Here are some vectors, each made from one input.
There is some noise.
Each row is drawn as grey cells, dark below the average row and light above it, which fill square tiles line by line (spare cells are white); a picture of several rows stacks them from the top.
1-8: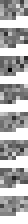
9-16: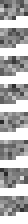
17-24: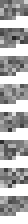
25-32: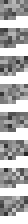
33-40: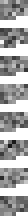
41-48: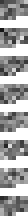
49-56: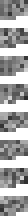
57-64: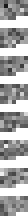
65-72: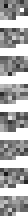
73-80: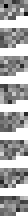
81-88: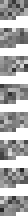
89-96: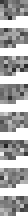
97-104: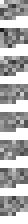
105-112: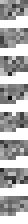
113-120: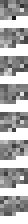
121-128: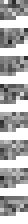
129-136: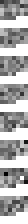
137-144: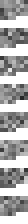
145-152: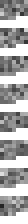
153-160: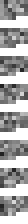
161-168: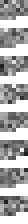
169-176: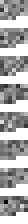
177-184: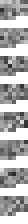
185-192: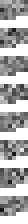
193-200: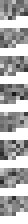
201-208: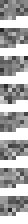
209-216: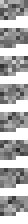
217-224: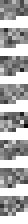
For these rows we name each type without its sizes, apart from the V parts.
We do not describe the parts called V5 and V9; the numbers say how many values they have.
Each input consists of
either a point on a circle, a true/false value and a value of V5, or a value of V9.
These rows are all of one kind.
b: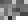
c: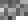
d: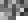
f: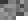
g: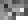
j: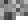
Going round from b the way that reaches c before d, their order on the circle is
b, j, c, f, g, d.
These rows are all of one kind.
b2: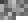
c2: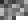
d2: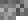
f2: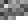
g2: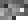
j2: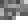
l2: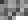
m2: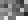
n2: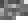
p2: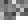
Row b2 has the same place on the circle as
c2 and d2.
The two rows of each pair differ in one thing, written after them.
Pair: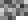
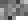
the place on the circle
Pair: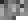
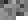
the true/false value
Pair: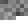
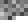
the place on the circle
